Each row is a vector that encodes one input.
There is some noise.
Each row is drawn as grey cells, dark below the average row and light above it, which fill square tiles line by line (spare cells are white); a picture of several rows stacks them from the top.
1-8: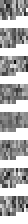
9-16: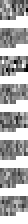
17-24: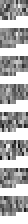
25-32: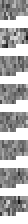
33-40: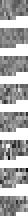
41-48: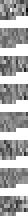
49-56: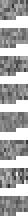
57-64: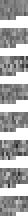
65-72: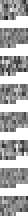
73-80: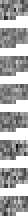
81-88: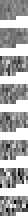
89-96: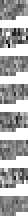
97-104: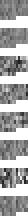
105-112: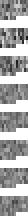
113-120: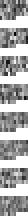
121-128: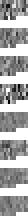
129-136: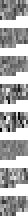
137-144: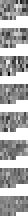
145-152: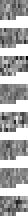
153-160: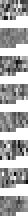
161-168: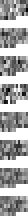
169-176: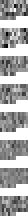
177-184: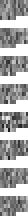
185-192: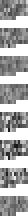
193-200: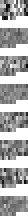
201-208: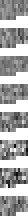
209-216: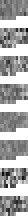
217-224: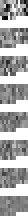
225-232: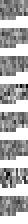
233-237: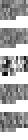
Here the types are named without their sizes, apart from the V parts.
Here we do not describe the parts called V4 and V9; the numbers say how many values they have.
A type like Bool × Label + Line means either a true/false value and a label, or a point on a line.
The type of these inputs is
(Bool × Bool × Bool × Bool + V9) × V4 + Label × Label.
